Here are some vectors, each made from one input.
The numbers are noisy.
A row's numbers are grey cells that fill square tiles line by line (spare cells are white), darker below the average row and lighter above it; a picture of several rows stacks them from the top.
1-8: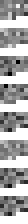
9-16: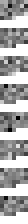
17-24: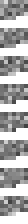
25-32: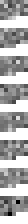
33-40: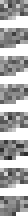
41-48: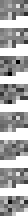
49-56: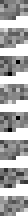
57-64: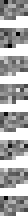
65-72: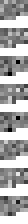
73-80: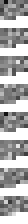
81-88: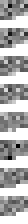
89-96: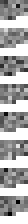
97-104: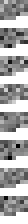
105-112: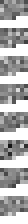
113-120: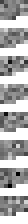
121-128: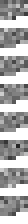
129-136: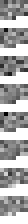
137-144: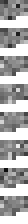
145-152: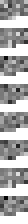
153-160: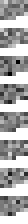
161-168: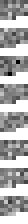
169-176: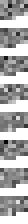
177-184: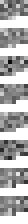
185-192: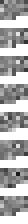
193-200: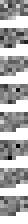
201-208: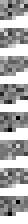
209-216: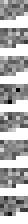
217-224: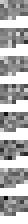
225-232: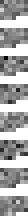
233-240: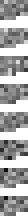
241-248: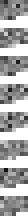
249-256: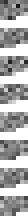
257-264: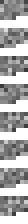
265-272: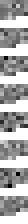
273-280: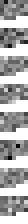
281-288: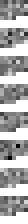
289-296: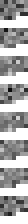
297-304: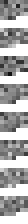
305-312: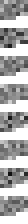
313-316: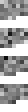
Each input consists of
a point on a 7-point line and a true/false value.
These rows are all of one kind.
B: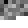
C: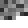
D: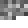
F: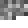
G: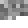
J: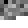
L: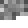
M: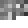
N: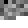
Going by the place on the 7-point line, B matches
J and N.
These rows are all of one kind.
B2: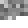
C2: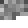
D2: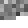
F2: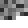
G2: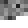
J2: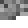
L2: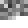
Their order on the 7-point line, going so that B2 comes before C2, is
L2, B2, D2, C2, J2, G2, F2.
